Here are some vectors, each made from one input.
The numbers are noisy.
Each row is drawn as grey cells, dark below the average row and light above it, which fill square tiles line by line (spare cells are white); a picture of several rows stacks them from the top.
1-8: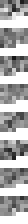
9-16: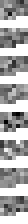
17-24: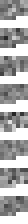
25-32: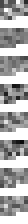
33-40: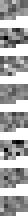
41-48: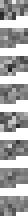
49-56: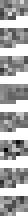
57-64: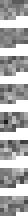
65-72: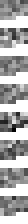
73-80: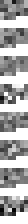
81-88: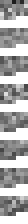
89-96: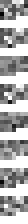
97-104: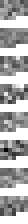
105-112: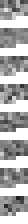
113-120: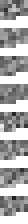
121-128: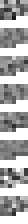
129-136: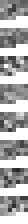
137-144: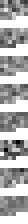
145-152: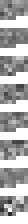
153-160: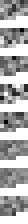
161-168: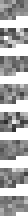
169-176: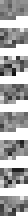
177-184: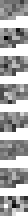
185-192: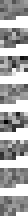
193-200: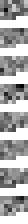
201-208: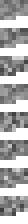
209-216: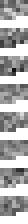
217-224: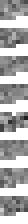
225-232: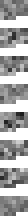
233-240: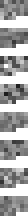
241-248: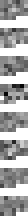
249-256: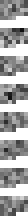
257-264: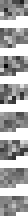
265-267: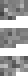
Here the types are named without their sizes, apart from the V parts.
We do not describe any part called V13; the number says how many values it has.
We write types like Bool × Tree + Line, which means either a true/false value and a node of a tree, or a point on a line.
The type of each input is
Circle × Line + V13.
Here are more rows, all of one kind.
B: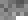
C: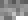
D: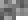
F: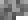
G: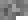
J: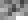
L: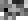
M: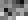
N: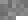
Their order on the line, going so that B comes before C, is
M, J, L, D, G, N, F, B, C.
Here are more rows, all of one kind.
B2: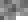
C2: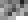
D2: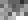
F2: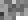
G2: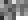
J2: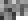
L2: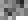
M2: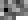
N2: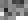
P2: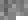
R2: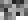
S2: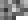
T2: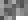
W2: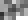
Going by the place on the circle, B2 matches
M2, N2 and R2.
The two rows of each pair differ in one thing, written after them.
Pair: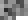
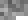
the place on the line
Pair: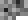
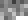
the place on the line
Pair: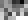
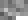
the place on the circle
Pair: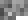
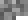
the place on the line
